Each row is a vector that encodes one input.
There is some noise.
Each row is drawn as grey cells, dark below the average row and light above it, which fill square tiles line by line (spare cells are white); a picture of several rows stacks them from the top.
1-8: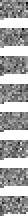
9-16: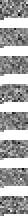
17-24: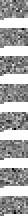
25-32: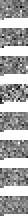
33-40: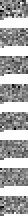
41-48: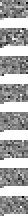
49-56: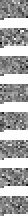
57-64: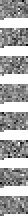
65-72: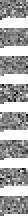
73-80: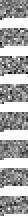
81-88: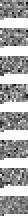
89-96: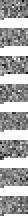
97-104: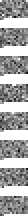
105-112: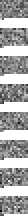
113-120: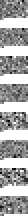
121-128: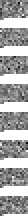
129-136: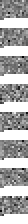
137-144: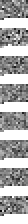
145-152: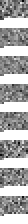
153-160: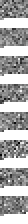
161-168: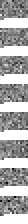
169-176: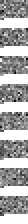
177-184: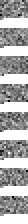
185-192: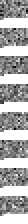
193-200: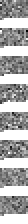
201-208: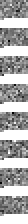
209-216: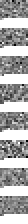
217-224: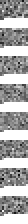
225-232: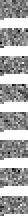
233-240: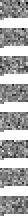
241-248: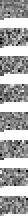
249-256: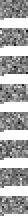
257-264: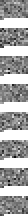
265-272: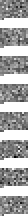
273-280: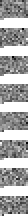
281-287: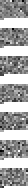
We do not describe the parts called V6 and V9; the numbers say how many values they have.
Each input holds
a value of V6, together with either a point on a 4-point line and a true/false value, or a value of V9.
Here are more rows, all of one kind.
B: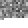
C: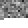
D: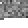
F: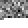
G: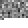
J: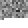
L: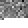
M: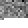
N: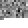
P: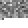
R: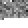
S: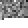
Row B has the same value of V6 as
F, J and N.
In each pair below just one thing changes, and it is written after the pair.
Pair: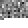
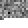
the place on the 4-point line
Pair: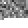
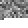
the place on the 4-point line
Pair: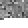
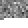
the value of V6
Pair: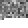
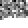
the value of V6
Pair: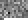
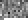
the place on the 4-point line
